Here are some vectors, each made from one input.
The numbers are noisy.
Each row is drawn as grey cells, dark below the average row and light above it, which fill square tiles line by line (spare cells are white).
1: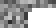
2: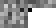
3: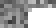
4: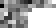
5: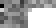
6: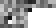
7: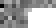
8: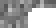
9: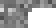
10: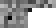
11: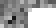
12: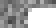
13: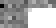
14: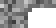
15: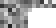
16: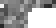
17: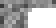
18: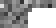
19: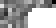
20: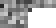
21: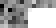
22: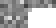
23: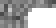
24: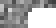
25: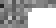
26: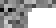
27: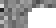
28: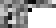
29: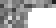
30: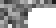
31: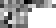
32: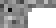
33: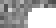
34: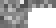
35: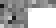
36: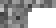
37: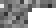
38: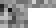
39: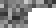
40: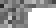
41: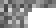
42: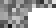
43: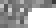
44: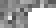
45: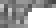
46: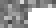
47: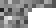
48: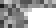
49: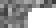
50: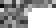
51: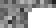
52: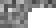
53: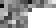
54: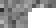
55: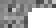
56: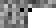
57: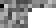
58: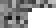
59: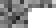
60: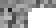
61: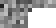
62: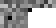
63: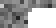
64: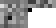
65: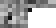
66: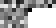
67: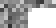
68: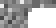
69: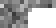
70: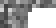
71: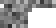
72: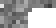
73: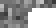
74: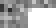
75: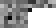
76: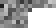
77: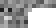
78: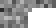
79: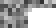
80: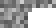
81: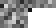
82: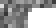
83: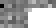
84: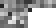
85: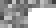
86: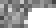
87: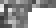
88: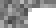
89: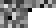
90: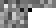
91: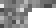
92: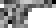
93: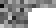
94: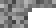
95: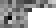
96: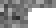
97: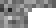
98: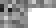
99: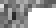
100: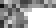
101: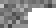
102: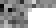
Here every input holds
a point on a 6-point line, together with a list of up to two points on a 4-point line.
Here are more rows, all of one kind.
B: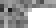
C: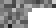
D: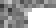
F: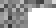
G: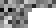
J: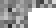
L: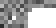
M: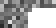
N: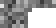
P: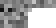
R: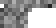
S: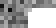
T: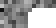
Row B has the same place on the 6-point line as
D, G, P and S.
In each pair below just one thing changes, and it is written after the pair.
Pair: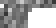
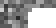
the place on the 4-point line in item 1 of the list
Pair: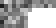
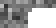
the place on the 6-point line
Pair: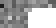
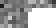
the place on the 4-point line in item 2 of the list
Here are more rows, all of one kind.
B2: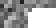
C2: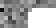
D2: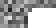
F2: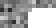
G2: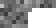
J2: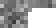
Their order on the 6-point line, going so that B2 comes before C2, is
B2, D2, F2, C2, J2, G2.
